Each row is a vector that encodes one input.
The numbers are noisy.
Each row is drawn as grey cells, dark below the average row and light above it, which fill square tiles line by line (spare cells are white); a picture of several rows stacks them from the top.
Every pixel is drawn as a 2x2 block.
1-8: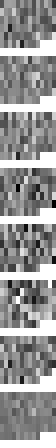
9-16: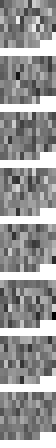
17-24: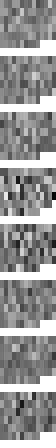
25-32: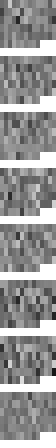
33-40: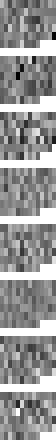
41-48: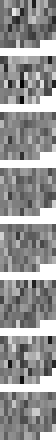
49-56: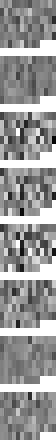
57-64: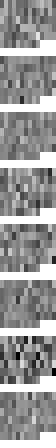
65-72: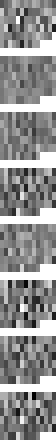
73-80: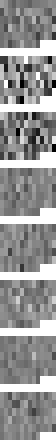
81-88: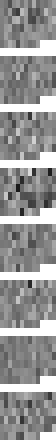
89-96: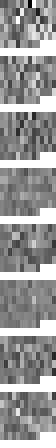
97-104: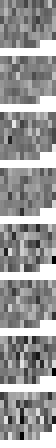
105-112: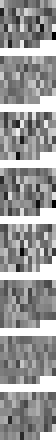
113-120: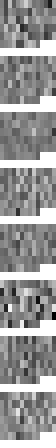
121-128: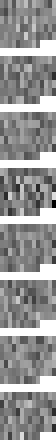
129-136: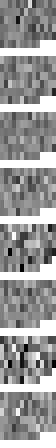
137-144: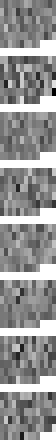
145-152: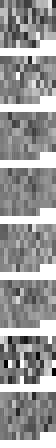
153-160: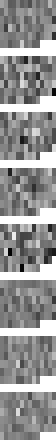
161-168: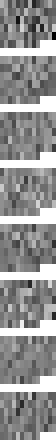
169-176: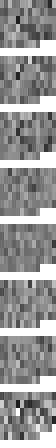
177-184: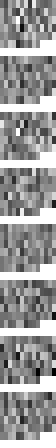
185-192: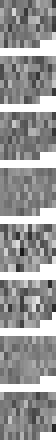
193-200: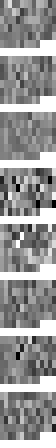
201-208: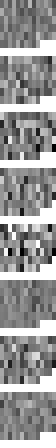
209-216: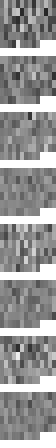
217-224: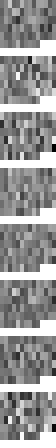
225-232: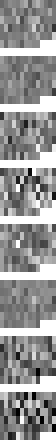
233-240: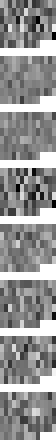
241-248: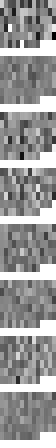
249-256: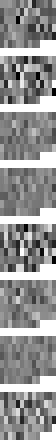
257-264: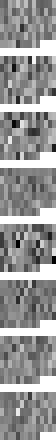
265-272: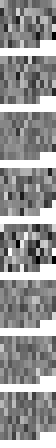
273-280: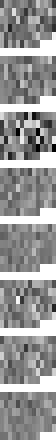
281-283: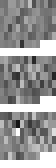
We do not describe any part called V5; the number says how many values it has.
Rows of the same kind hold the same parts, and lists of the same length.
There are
2 kinds of row.
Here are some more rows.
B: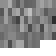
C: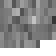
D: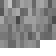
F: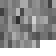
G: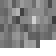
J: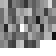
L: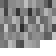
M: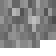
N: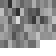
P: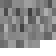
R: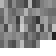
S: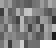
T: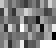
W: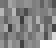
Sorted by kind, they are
B, C, D, F, G, J, M, S, T
L, N, P, R, W

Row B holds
three labels (each one of 6).
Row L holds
two labels (each one of 6), a point on a 6-point line, a true/false value and a value of V5.
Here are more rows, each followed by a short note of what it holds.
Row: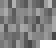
two labels (each one of 6), a point on a 6-point line, a true/false value and a value of V5
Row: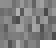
three labels (each one of 6)
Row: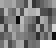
two labels (each one of 6), a point on a 6-point line, a true/false value and a value of V5
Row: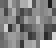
two labels (each one of 6), a point on a 6-point line, a true/false value and a value of V5
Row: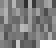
two labels (each one of 6), a point on a 6-point line, a true/false value and a value of V5
